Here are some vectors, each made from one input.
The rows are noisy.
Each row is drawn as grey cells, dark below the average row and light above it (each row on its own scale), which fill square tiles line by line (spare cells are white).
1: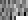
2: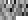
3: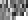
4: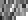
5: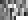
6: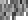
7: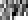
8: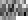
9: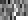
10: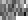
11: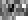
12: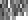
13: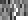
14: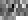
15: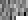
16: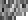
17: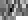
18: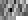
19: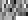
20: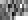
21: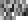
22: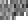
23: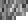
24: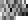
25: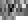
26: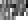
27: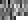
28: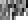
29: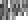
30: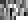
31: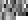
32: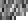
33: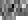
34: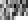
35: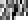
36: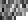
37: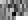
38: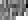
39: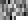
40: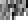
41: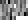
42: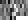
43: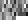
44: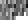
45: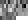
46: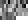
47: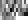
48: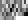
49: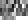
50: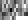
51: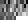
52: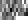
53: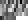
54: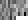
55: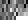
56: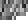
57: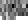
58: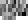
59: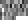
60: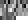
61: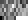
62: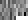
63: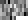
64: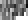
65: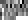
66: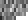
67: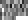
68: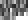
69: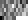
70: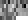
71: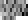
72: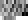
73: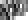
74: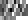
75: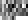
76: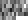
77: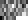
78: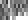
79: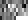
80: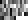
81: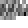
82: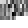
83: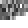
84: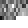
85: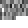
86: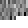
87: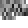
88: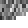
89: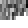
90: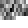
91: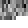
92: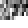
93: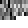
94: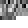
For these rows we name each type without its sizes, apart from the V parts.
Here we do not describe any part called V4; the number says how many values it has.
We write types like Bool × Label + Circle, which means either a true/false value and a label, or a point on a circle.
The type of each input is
List(Bool × V4).
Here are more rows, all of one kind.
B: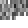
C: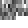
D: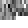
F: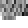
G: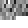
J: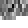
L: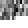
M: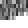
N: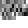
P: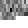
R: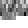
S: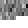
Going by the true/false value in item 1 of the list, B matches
L and M.
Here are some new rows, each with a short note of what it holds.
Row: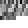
a list of one item
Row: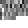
the empty list
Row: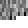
a list of one item
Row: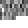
the empty list
